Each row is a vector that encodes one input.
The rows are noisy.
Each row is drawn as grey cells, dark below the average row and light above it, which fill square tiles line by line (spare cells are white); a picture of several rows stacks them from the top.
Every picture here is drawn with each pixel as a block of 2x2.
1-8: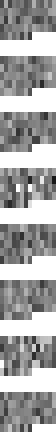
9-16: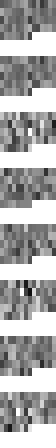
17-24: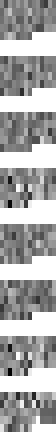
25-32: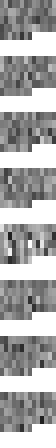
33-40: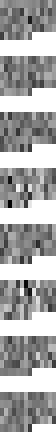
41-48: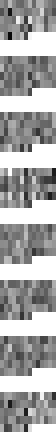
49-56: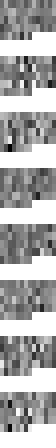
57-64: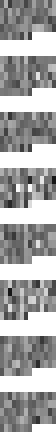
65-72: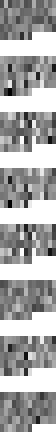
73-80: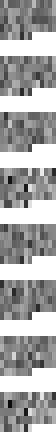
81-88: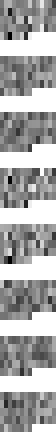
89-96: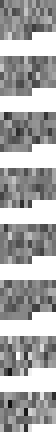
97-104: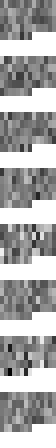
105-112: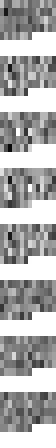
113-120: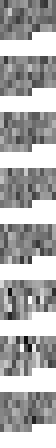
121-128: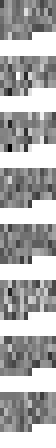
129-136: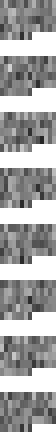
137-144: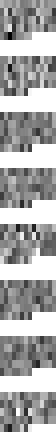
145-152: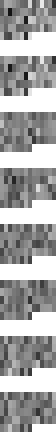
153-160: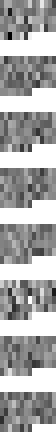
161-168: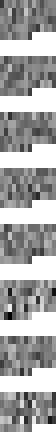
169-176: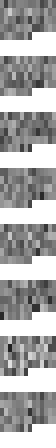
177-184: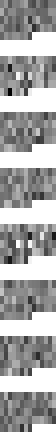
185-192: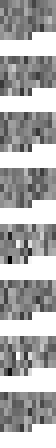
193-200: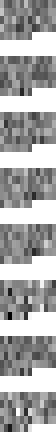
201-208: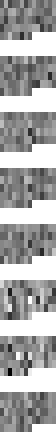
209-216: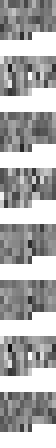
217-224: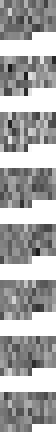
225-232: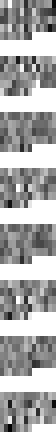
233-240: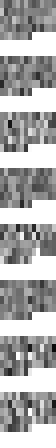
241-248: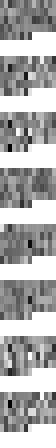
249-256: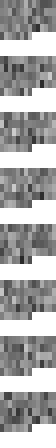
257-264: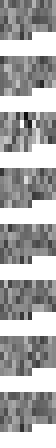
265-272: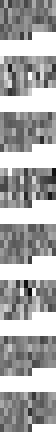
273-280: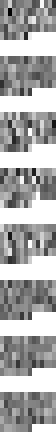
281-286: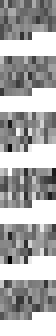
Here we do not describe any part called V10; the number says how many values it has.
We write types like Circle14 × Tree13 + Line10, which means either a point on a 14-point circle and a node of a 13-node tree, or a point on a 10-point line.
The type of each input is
Line5 + Line11 + List2(Line7) × V10.
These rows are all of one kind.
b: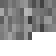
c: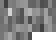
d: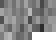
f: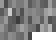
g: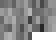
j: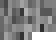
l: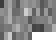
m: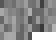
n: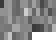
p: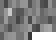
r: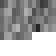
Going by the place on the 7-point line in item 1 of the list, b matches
d, g and m.
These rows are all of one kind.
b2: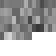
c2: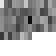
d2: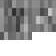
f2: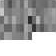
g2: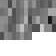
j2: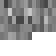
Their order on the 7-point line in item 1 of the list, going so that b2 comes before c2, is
g2, b2, j2, f2, d2, c2.
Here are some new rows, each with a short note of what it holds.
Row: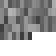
a value of V10, together with the empty list
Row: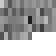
a value of V10, together with a list of two items
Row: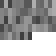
a value of V10, together with the empty list
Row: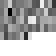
a point on an 11-point line
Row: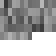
a value of V10, together with a list of two items
